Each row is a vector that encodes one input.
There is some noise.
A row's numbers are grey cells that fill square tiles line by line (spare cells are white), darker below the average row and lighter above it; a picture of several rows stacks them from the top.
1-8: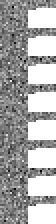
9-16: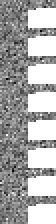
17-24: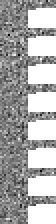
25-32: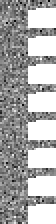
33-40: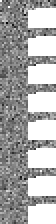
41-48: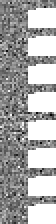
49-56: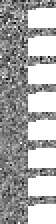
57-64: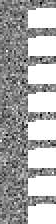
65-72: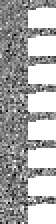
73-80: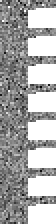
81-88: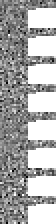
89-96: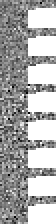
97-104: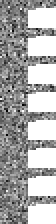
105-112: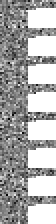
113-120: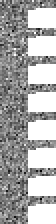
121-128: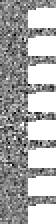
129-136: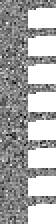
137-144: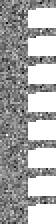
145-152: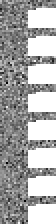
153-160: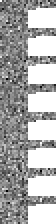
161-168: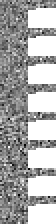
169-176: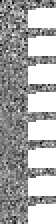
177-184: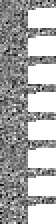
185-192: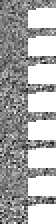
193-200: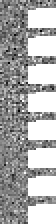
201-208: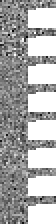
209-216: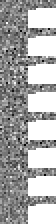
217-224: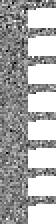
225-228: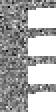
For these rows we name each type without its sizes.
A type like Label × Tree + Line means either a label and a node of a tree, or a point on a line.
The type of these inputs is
Label × Line × (Tree + Unit).
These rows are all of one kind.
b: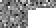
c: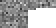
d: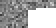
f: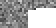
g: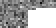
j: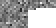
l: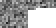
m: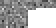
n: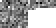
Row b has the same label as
f, g and j.
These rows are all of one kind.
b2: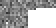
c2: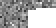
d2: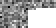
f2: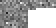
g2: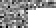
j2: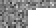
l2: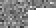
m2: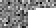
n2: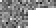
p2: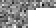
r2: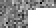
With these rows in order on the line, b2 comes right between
f2 and l2.
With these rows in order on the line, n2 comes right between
m2 and r2.
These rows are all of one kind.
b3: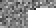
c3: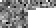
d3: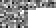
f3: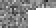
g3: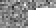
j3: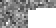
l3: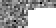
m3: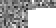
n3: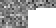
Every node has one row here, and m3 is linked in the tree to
j3.
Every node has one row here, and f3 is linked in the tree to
b3, d3 and j3.
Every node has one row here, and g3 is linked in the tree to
b3 and l3.
